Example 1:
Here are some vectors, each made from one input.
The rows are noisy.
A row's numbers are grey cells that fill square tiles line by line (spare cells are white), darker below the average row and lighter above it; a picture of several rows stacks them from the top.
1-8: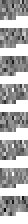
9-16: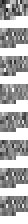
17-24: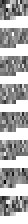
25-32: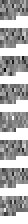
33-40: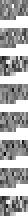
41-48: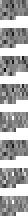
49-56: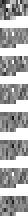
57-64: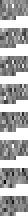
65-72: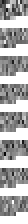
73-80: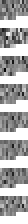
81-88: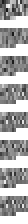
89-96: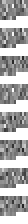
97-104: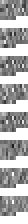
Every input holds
either a point on a 6-point circle and a true/false value, or a fixed value.
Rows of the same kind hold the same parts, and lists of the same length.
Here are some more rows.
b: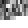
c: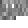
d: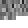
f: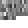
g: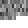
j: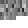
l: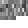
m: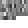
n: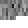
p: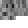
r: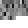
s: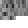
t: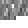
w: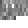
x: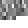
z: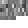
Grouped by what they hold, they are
b
c, d, f, g, j, l, m, n, p, r, s, t, w, x, z

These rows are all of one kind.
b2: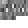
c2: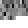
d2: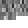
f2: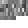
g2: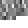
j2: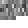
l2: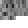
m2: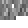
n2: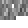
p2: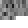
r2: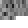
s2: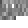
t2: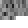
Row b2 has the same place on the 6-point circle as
l2, p2, r2 and t2.
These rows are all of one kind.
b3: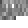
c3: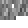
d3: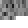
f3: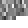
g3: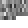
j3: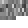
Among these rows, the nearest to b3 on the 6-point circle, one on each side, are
c3 and f3.
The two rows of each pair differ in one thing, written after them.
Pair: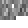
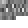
the place on the 6-point circle
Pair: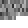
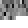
the place on the 6-point circle
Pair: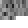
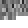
the place on the 6-point circle
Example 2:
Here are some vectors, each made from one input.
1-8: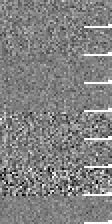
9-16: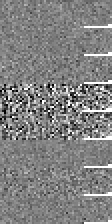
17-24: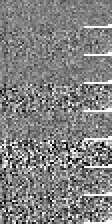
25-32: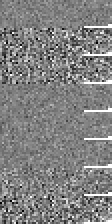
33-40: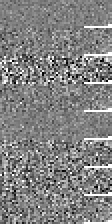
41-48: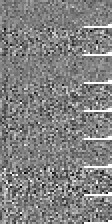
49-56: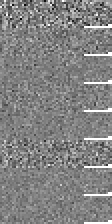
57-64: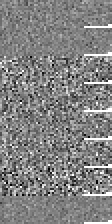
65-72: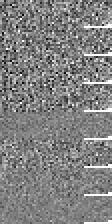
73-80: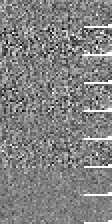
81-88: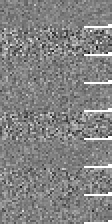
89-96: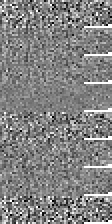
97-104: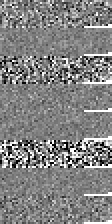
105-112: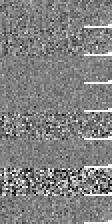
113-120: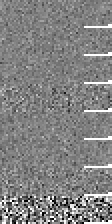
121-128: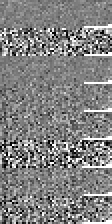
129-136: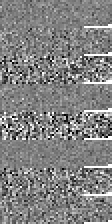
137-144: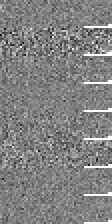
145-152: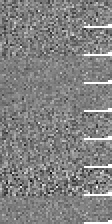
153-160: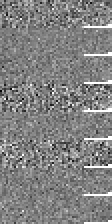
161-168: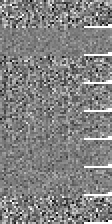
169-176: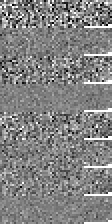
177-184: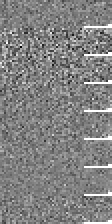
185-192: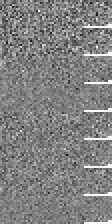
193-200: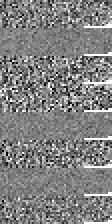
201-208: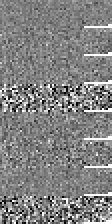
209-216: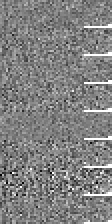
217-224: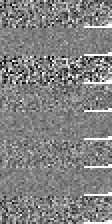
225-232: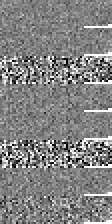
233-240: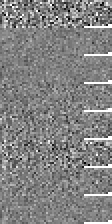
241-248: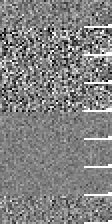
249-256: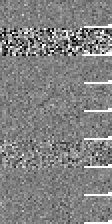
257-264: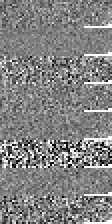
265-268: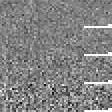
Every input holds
either a point on a 16-point circle and a true/false value, or a fixed value.
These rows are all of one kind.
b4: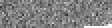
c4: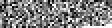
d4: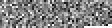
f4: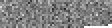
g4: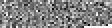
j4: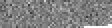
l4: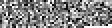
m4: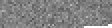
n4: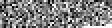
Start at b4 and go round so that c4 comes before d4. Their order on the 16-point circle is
b4, l4, n4, c4, j4, d4, m4, f4, g4.
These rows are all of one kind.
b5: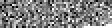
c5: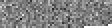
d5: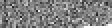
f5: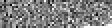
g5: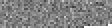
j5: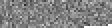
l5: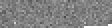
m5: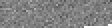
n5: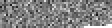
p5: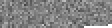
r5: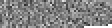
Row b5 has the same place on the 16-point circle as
j5, l5, p5 and r5.
